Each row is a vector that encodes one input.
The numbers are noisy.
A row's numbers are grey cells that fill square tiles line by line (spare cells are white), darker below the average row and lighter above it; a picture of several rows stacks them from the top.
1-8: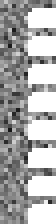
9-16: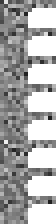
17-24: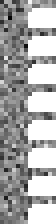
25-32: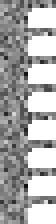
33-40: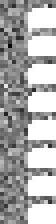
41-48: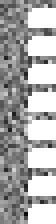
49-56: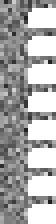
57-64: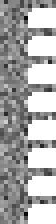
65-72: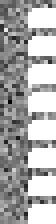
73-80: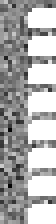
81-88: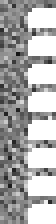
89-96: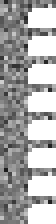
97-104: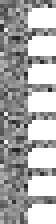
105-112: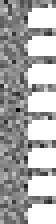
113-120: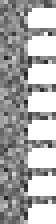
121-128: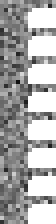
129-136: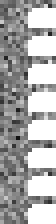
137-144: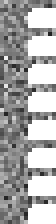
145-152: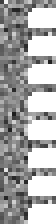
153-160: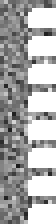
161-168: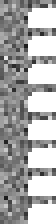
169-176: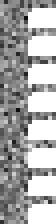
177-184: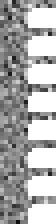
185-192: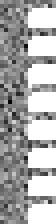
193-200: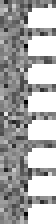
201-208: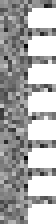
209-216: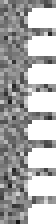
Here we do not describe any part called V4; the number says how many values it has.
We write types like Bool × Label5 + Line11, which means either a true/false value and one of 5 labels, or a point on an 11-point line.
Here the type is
Bool × List2(V4) + Line6.
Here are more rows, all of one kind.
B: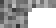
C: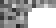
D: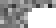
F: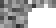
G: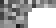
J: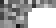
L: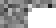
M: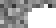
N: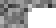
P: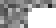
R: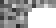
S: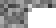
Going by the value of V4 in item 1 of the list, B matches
L, N, P and S.
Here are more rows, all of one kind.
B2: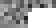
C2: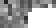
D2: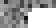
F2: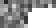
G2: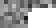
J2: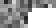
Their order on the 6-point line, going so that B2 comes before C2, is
D2, B2, G2, C2, F2, J2.
